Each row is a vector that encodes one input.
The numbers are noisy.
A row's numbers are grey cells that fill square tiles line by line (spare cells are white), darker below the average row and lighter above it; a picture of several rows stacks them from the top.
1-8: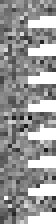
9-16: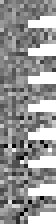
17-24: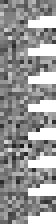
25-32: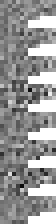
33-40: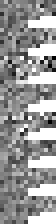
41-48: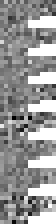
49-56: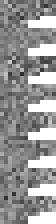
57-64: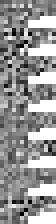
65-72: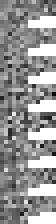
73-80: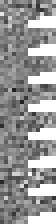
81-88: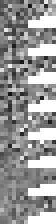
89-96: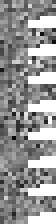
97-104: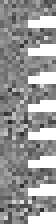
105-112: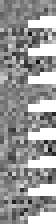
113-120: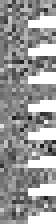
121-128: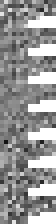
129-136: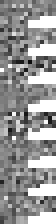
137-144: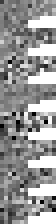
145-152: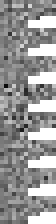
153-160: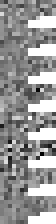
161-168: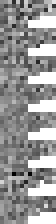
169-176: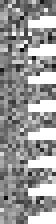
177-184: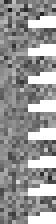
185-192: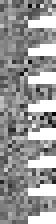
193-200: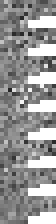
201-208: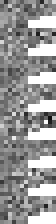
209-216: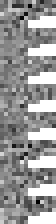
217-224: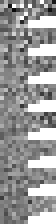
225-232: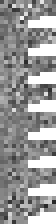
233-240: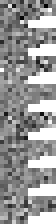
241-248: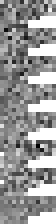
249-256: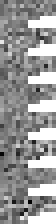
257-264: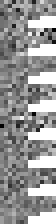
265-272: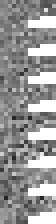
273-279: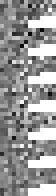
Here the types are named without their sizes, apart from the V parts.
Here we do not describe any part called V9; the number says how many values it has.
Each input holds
either a point on a circle, a true/false value and a value of V9, or a list of points on a line.
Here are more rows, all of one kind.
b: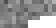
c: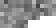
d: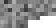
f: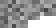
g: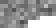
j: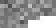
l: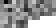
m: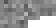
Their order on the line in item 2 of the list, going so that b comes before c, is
m, f, b, d, j, l, c, g.
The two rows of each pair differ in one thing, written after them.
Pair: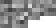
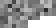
the place on the line in item 1 of the list
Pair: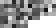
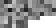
the place on the line in item 1 of the list
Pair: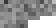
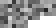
the place on the line in item 1 of the list
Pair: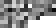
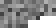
the place on the line in item 2 of the list
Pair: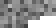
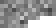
the place on the line in item 2 of the list
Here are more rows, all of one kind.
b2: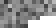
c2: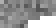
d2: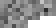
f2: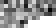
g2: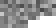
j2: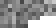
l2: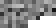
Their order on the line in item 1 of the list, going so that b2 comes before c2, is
j2, g2, b2, d2, c2, l2, f2.
